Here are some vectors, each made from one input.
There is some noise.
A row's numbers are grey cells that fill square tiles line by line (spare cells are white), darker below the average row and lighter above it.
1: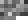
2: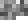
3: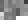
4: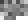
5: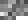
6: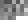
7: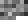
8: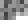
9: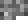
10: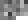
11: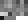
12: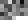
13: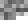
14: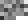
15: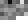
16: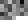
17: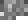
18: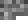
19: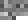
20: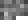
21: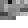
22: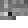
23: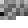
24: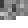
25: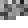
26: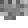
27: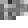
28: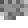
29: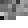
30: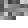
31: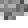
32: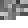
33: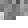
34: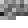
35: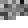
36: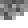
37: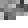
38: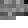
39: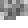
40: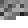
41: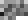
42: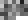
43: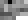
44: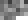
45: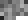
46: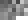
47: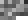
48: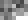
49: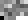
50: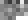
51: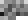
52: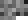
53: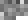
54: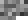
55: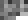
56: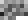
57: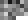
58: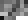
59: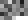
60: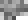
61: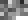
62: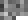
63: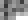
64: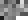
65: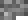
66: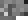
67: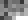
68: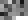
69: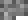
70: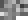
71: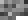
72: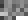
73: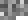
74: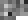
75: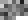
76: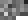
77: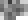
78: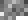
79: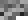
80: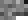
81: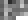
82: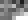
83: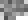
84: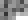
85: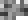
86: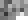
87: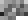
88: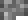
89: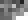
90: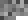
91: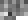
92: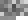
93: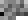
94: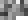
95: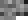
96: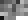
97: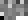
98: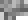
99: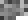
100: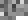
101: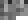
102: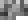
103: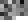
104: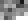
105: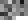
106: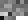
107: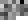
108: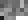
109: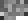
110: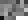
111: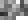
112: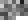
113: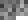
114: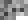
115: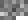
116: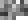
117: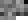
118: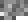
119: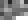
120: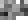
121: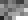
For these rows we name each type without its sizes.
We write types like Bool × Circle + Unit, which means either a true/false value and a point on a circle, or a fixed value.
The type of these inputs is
(Bool × Circle + Unit) × Line.
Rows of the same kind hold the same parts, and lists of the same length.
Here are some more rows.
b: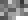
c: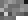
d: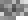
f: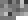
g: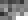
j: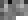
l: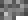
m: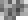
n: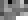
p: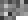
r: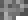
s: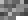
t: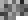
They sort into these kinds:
b, d, f, g, j, m, n, p
c, l, r, s, t

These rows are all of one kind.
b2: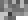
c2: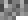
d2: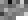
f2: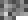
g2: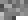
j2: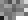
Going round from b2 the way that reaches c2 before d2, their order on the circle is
b2, g2, c2, f2, j2, d2.
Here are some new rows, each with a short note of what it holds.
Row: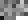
a point on a circle, a point on a line and a true/false value
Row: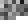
a point on a line
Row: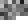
a point on a line
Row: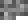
a point on a line
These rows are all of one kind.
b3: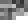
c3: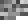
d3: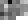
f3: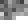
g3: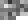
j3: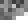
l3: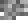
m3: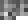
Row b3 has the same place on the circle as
g3 and m3.
